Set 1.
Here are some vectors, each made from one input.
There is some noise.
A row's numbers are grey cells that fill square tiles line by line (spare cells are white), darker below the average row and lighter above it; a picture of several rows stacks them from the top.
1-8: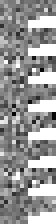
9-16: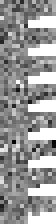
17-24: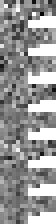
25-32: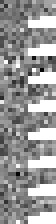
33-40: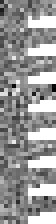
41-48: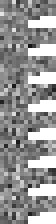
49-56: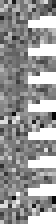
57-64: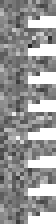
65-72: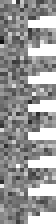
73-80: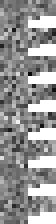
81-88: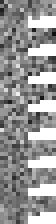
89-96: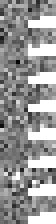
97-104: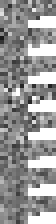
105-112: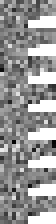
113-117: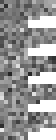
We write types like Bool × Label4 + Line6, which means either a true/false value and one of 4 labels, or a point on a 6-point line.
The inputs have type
(Bool × Bool × Bool + Unit) × Label5 + Line8.
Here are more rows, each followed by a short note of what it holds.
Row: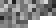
a point on an 8-point line
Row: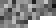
a point on an 8-point line
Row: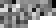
a point on an 8-point line
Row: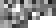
a point on an 8-point line
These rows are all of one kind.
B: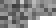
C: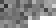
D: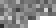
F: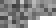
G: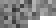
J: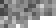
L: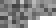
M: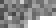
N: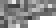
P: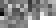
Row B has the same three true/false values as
F, L and N.
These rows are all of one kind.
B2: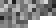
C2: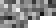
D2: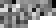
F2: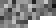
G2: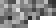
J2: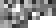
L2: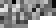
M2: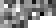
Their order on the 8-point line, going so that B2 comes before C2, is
D2, L2, B2, F2, G2, C2, M2, J2.
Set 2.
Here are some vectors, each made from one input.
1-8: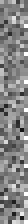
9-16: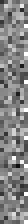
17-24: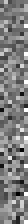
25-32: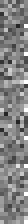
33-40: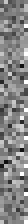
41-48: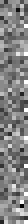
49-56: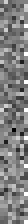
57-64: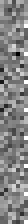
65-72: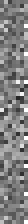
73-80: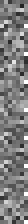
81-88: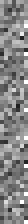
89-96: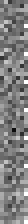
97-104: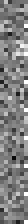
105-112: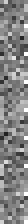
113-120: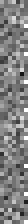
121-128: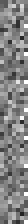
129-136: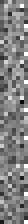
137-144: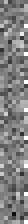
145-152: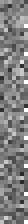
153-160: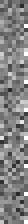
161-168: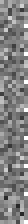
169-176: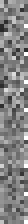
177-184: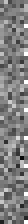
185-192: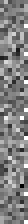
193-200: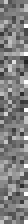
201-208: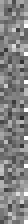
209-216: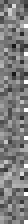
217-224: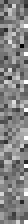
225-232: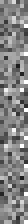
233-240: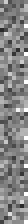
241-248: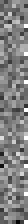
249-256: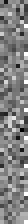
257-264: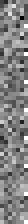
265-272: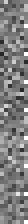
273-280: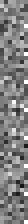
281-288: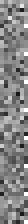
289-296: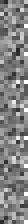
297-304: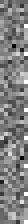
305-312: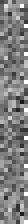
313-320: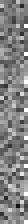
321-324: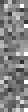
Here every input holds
either one of 7 labels, or a point on a 4-point line, or four true/false values.
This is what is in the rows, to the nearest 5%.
About 15% of them hold one of 7 labels. About 10% of them hold a point on a 4-point line. The rest hold four true/false values.
